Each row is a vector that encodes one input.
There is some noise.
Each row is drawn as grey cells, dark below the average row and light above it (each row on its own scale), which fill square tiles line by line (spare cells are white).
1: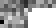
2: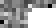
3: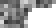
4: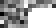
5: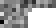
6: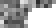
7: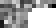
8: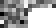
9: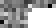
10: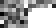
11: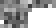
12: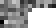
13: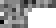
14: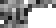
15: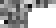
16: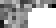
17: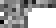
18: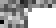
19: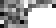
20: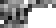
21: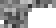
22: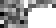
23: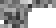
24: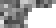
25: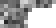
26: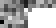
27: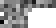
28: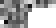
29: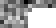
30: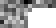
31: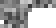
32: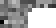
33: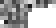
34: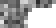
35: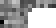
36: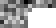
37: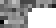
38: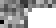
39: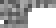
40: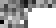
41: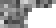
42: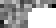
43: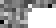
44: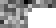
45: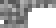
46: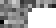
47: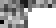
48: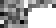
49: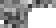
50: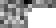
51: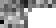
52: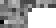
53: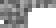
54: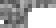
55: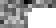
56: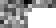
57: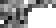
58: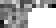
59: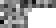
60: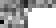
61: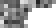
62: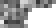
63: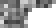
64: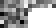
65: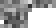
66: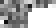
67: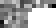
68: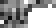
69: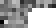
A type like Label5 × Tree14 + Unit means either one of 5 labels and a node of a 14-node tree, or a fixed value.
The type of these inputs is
Bool × Line6.
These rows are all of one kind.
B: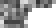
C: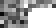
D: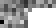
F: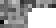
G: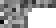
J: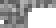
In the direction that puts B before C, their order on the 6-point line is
B, J, D, G, F, C.
